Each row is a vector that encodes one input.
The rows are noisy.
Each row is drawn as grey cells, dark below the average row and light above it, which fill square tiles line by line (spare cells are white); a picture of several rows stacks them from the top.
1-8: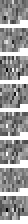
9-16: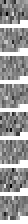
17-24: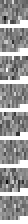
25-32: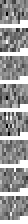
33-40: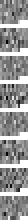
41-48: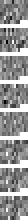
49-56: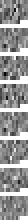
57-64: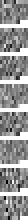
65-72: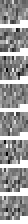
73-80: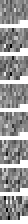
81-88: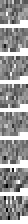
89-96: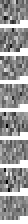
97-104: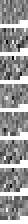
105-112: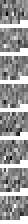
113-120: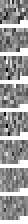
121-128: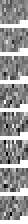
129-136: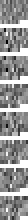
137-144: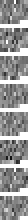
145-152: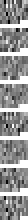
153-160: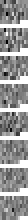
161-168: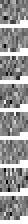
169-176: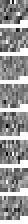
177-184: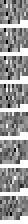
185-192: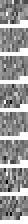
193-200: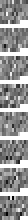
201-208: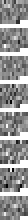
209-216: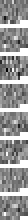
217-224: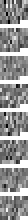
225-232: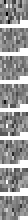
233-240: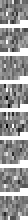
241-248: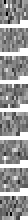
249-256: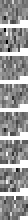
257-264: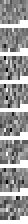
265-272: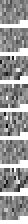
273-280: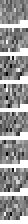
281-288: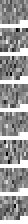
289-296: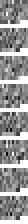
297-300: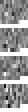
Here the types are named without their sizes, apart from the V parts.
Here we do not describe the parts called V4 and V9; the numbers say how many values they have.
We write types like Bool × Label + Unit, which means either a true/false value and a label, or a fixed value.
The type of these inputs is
(Circle × List(V4) × V9 + Line) × Line.
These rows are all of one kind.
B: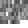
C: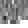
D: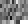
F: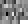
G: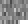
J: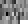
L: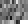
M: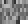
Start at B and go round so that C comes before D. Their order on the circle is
B, F, C, L, D, G, J, M.
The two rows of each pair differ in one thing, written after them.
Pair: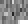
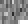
the value of V9
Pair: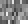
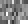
the value of V9
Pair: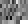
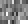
the place on the line
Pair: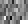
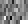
the value of V4 in item 1 of the list
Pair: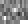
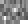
the value of V4 in item 1 of the list
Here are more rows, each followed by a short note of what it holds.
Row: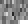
a point on a circle, a point on a line and a value of V9, together with a list of one item
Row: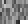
a point on a circle, a point on a line and a value of V9, together with a list of one item
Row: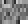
a point on a circle, a point on a line and a value of V9, together with the empty list
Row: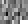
a point on a circle, a point on a line and a value of V9, together with a list of one item
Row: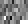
a point on a circle, a point on a line and a value of V9, together with a list of one item
